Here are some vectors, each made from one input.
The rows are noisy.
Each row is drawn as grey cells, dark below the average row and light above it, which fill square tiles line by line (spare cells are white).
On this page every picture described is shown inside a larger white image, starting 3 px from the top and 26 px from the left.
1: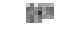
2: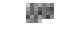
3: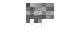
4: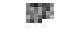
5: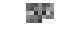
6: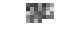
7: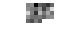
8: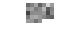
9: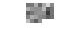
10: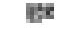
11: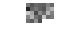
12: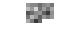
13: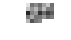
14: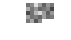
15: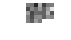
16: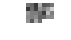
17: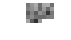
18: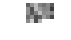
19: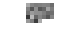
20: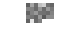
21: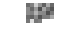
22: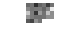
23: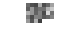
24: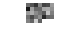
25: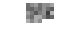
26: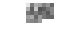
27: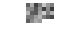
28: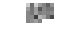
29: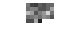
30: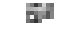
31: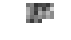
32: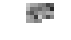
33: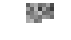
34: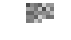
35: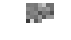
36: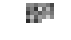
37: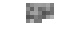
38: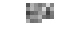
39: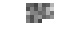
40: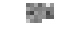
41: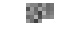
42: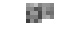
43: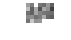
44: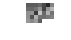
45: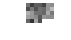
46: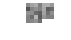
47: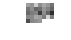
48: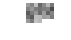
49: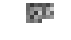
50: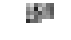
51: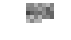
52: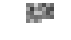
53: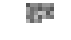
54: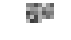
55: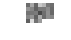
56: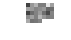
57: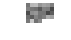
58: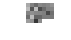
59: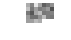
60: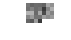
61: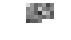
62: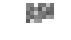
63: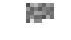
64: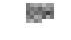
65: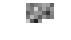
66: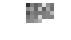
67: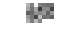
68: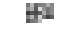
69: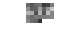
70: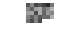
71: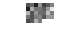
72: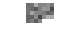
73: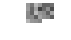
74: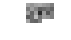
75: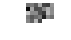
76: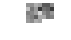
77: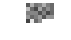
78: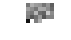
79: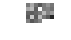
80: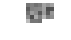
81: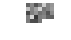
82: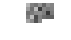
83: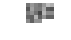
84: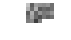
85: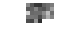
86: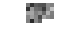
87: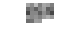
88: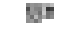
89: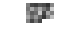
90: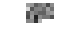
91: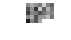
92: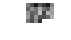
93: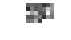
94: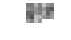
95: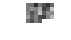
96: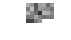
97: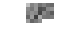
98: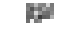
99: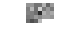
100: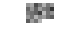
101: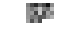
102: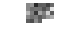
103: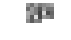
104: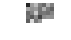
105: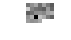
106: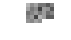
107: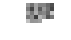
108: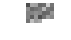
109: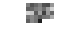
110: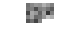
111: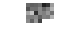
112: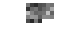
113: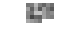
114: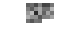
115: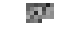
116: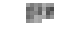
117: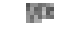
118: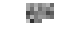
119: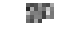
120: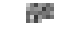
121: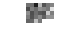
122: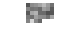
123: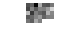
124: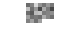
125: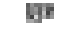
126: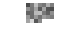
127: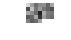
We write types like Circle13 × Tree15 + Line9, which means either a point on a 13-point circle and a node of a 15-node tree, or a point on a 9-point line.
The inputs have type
Circle11 × Line5 + Tree10.
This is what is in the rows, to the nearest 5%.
About 70% of them hold a point on an 11-point circle and a point on a 5-point line. The rest hold a node of a 10-node tree.
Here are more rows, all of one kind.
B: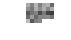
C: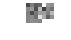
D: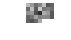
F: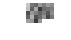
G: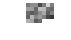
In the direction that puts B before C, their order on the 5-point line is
B, F, G, D, C.
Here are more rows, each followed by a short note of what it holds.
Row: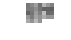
a point on an 11-point circle and a point on a 5-point line
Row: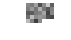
a point on an 11-point circle and a point on a 5-point line
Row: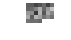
a node of a 10-node tree
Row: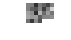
a node of a 10-node tree
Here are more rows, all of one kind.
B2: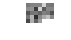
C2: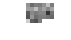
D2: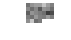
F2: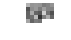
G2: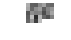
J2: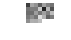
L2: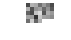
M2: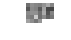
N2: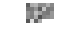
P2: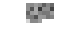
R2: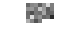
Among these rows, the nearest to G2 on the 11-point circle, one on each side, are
C2 and P2.
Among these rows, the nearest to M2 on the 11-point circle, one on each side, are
F2 and J2.
